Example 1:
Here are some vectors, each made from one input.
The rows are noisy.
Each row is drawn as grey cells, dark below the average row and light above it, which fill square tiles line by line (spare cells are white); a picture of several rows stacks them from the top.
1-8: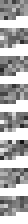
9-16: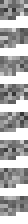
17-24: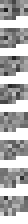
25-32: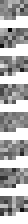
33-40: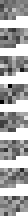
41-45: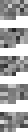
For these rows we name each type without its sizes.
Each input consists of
a point on a line.
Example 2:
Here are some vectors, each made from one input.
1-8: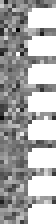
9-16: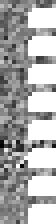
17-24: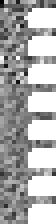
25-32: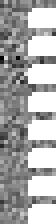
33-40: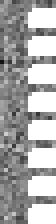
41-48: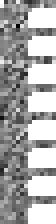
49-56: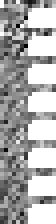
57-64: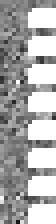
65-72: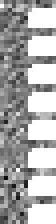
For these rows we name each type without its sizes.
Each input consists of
a point on a line.
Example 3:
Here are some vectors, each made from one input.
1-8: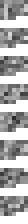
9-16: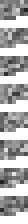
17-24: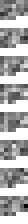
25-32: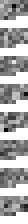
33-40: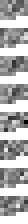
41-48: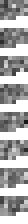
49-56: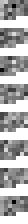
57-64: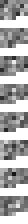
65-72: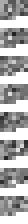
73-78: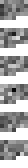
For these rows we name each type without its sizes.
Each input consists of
a point on a circle.
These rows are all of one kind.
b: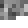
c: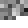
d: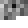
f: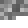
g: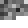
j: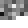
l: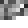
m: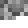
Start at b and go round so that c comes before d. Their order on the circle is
b, m, g, j, c, l, d, f.
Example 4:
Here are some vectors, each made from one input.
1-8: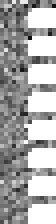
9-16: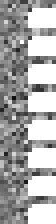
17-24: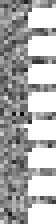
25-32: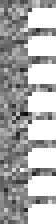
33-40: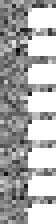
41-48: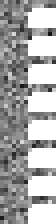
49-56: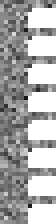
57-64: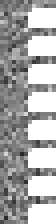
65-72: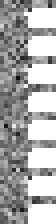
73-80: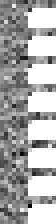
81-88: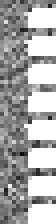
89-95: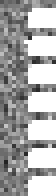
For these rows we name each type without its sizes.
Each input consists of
a point on a line.
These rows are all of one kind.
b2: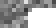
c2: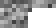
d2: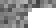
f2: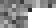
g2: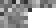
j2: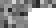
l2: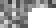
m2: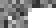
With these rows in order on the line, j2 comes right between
d2 and m2.
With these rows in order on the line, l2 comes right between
b2 and c2.
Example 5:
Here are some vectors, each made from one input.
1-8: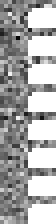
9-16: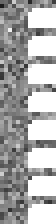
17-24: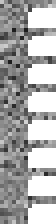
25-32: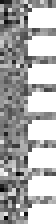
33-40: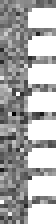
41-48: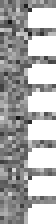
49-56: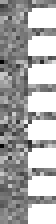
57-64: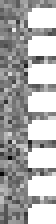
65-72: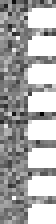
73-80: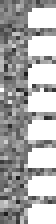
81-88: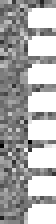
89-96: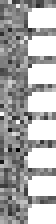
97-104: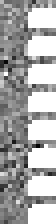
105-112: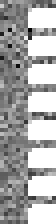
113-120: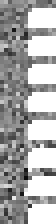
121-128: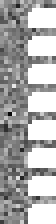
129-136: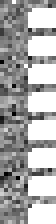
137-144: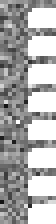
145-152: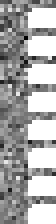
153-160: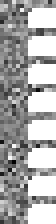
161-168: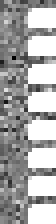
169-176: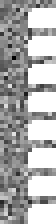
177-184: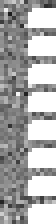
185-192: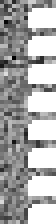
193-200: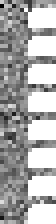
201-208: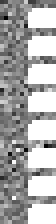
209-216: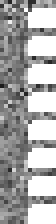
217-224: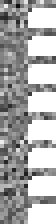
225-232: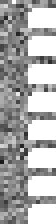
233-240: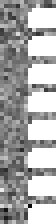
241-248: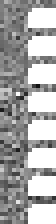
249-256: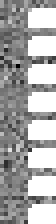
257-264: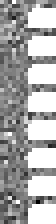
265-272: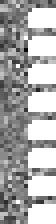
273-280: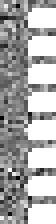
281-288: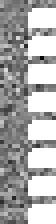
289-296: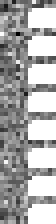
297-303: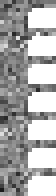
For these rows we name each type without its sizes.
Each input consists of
a node of a tree.
